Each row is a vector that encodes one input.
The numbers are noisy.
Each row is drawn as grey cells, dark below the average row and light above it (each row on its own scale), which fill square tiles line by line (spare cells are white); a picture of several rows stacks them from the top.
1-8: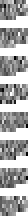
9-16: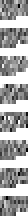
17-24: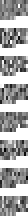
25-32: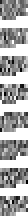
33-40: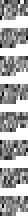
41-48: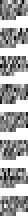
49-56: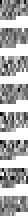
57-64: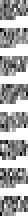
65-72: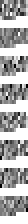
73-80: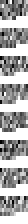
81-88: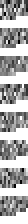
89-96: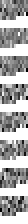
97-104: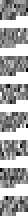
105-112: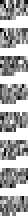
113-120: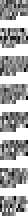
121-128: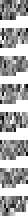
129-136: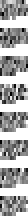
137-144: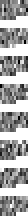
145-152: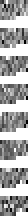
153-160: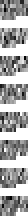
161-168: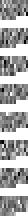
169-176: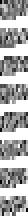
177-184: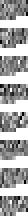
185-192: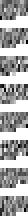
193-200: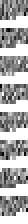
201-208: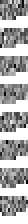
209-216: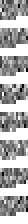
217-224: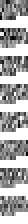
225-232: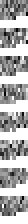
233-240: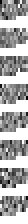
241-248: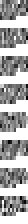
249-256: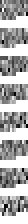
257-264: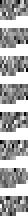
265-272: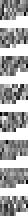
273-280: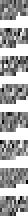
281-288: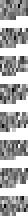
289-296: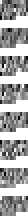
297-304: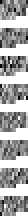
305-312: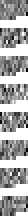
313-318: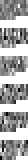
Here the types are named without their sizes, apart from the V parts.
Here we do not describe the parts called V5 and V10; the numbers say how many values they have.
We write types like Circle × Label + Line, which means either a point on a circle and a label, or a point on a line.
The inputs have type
Label × (Tree × V10 + V5).
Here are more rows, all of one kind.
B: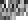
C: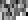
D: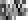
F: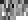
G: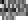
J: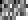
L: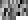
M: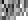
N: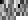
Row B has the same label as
F, M and N.
